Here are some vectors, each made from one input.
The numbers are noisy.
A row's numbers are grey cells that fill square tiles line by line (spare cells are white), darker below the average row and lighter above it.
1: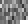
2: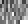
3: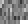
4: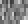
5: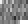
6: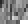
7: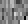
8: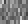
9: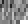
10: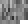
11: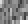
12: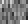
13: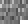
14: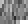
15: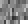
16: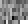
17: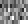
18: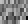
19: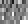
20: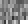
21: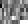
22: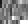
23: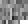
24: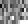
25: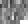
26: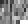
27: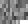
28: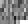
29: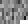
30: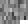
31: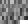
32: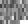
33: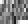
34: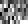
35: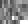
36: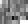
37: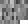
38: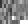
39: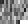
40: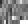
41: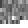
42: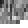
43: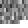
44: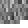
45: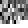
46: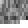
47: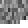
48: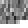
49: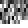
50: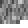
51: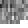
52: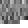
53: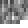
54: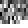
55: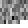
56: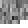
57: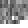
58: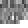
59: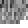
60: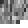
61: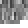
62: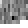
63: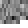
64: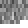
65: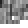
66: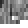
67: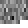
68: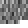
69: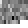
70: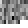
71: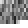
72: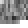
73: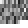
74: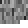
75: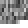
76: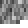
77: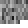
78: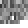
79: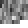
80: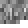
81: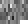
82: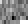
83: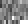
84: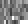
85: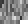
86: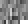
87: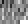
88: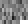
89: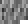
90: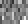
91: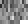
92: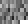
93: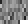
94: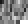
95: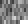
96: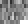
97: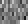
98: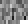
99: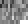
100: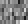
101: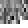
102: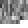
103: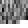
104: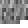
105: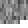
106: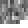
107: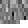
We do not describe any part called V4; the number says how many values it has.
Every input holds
a list of up to two items, each a true/false value and a value of V4.
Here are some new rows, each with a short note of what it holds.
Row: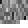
a list of two items
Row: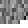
a list of two items
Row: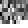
the empty list
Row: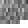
a list of two items
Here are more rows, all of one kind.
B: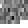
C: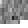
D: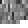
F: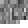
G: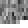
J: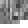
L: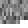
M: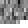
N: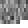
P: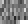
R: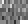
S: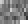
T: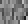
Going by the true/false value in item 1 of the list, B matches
D, N, R and T.
